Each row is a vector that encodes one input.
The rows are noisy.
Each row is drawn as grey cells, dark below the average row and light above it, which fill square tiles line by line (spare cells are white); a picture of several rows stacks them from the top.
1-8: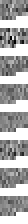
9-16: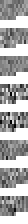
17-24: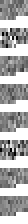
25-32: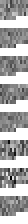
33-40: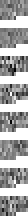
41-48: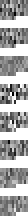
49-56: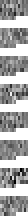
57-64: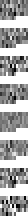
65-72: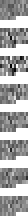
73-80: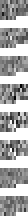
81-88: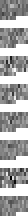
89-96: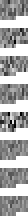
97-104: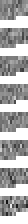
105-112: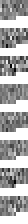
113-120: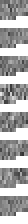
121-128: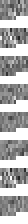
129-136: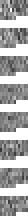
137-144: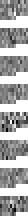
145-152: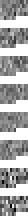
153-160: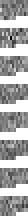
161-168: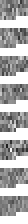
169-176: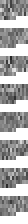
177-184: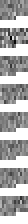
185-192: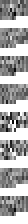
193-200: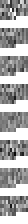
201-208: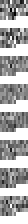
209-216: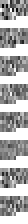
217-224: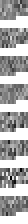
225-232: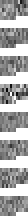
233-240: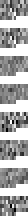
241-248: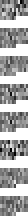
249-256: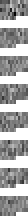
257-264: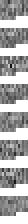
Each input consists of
either a point on a 6-point line, or a point on a 10-point line, or a node of an 8-node tree.
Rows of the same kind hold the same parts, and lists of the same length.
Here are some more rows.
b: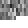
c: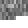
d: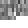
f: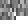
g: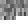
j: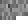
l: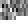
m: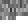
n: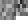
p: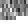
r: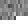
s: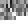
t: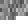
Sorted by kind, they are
b, d, f, j, m, r, t
c
g, l, n, p, s

